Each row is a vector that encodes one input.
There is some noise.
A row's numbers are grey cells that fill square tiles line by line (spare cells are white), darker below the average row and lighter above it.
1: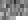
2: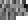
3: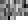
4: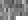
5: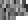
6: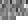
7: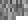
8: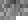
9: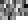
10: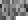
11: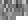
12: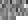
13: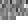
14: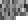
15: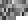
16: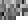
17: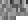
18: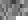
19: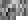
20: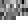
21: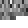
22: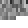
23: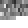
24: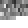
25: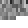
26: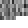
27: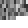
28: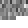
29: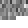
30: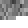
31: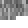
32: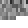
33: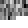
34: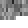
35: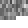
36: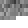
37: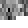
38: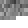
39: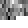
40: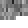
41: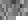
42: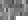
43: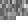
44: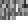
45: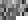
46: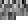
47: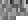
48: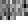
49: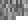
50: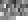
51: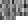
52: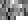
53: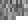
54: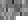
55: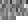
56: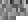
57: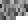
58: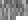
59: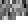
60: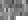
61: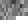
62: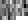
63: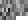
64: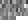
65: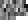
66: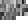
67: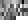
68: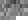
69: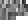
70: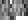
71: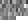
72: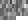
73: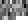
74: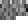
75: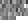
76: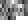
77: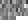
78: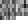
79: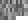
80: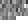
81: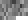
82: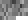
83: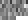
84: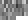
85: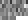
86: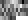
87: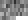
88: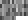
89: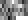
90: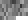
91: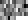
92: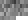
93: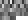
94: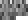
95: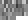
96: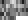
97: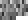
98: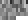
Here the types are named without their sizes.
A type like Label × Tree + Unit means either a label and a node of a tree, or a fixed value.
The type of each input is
(Circle + Unit) × Line.
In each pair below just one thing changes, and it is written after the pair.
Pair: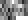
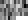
the place on the line
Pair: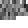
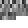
the place on the circle
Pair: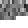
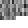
the place on the circle
